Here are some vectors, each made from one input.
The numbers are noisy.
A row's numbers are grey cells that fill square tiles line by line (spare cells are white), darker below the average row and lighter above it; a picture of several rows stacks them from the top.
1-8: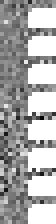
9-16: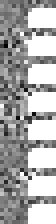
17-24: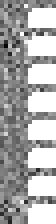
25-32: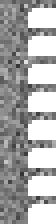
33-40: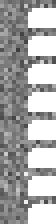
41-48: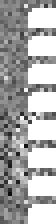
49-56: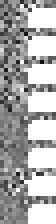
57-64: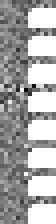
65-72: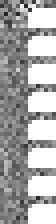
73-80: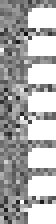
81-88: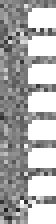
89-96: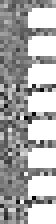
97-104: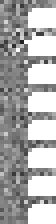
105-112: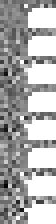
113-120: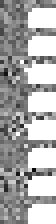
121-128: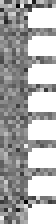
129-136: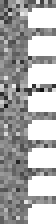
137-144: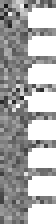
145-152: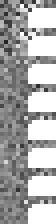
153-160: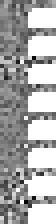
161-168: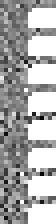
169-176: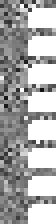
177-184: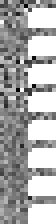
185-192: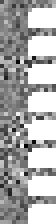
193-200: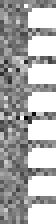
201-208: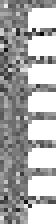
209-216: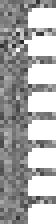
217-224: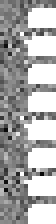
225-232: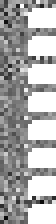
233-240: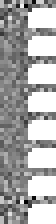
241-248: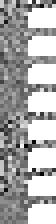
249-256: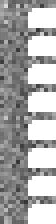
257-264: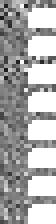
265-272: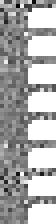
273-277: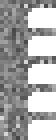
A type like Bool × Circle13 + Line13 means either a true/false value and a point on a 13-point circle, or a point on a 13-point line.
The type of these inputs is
(Bool × Bool × Bool + Unit) × Line11 + Tree10.
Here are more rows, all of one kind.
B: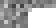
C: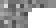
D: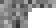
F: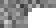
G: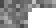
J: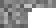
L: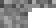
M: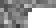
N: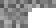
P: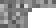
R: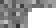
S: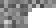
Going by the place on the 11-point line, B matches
L and N.
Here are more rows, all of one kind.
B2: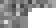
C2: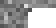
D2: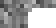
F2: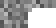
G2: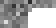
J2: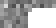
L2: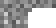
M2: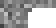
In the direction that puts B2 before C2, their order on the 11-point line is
G2, B2, J2, F2, D2, L2, M2, C2.
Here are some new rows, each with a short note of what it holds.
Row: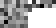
a node of a 10-node tree
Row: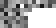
a node of a 10-node tree
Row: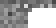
a point on an 11-point line
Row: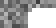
a point on an 11-point line and three true/false values
